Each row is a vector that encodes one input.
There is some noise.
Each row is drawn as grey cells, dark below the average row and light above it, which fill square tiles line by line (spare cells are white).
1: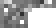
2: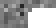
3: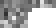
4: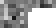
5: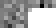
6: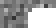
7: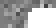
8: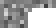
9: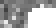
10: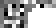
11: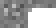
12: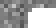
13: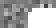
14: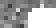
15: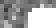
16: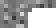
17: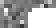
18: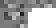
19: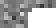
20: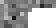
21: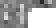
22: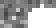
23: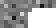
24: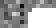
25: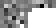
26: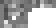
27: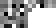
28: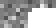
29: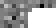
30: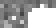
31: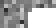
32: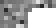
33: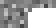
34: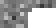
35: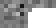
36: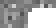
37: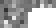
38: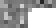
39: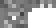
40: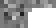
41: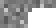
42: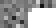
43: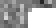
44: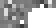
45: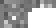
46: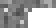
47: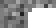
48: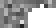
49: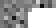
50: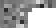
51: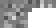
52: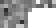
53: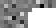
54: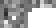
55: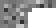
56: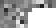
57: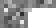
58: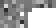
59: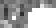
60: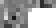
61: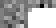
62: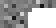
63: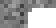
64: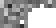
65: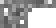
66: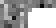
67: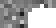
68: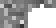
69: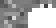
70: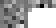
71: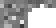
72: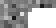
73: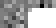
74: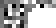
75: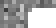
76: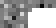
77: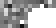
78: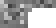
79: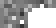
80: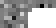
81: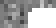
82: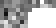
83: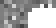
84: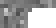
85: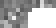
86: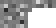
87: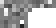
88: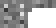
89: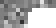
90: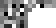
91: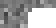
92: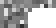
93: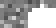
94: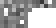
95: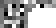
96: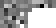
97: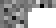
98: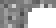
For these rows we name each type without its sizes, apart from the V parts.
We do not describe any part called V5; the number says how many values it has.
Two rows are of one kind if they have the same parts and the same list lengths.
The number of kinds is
3.
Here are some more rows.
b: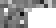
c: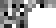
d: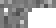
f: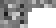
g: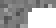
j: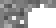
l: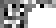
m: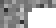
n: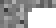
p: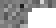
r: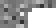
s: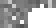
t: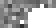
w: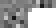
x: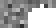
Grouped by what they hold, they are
b, d, f, g, j, p, s, t, x
c, l
m, n, r, w

